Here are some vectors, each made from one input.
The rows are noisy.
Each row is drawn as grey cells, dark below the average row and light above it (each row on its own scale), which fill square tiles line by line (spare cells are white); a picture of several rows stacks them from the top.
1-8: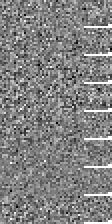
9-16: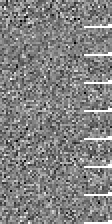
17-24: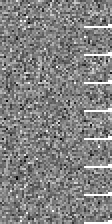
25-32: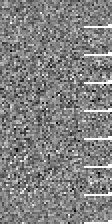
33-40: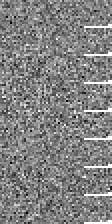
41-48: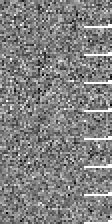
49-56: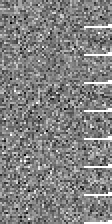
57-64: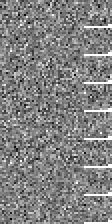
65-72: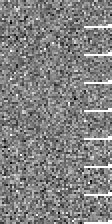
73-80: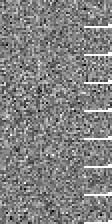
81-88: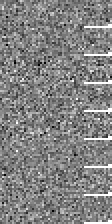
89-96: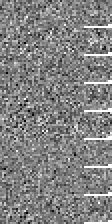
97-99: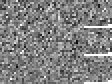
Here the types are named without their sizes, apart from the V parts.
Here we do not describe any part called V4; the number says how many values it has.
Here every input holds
a list of items, each a true/false value and a value of V4.
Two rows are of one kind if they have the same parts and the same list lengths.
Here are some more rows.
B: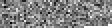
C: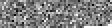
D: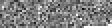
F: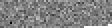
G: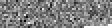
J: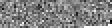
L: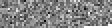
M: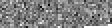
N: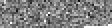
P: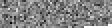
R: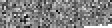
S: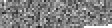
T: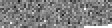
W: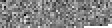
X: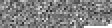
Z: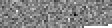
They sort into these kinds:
B, C, D, F, G, L, P, W, X
J, M, N, R, S, T
Z

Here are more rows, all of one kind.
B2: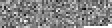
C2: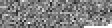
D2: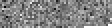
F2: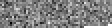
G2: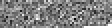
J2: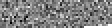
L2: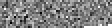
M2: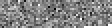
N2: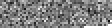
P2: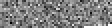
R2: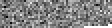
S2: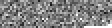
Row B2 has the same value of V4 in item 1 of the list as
G2 and M2.
